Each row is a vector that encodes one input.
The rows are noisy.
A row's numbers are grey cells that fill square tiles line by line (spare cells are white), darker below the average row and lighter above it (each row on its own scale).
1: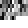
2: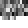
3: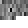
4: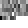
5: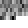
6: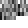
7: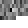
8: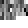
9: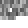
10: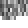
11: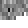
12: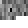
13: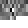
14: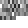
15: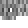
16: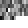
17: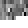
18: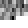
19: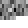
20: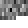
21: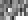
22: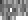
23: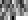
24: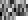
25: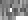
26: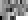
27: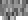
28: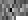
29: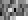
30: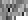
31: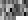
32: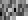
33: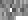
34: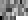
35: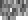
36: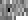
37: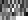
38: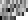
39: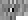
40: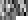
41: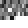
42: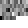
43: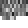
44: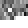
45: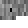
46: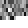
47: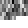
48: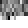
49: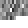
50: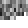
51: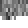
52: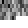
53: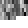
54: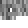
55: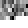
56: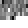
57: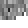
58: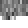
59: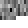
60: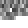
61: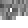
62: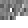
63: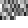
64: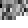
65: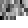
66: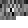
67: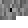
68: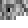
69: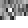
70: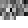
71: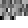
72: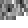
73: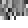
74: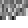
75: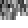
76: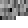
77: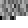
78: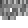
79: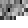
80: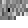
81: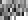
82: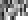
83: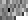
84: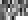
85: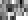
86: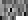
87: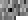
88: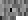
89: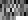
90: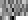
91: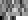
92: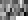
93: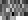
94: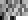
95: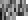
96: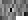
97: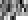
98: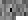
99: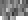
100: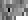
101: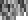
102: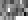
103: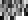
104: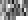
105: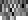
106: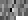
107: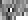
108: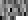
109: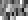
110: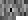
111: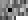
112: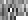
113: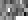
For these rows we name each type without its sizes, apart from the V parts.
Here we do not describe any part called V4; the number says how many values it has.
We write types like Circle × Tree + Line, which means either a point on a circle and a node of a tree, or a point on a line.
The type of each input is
List(Bool × V4).
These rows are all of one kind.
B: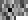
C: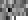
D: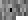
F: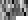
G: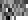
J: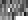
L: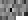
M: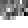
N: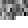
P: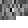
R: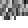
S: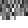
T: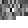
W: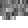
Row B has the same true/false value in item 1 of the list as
F, G and J.
